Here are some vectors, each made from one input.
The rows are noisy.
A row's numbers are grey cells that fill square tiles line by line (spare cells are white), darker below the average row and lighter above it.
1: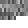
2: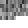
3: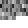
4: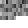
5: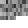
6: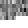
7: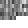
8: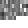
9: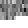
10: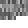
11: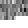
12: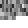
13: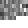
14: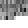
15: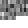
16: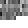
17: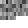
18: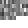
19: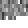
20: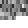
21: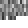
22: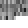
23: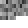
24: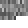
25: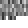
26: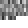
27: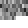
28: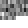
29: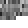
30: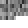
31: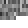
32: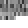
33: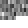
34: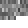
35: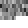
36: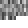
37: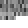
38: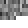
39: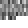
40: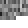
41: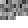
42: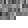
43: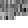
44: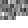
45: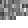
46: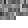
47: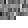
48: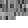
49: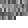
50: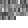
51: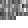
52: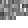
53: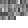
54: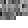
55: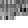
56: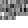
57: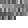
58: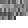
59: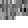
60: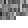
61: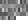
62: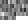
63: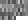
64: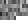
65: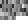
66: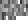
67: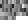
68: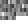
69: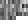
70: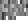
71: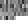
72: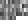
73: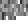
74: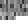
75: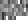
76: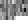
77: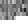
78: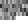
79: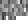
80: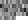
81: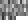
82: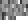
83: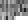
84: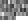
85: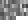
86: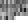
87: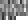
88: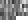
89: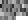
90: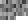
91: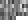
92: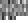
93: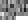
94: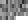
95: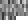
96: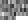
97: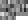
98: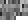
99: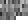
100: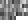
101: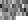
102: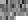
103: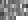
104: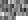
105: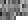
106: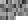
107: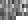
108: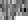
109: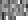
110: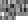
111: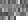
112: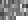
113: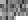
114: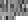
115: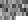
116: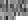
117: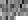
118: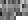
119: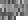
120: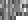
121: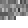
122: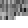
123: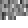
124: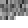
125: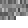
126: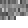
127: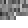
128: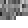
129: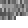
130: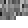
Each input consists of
either a point on a 9-point line, or three true/false values.
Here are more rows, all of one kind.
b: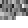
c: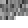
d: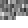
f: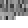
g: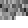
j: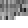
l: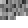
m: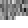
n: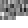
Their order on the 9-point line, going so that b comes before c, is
n, d, b, g, m, j, f, c, l.
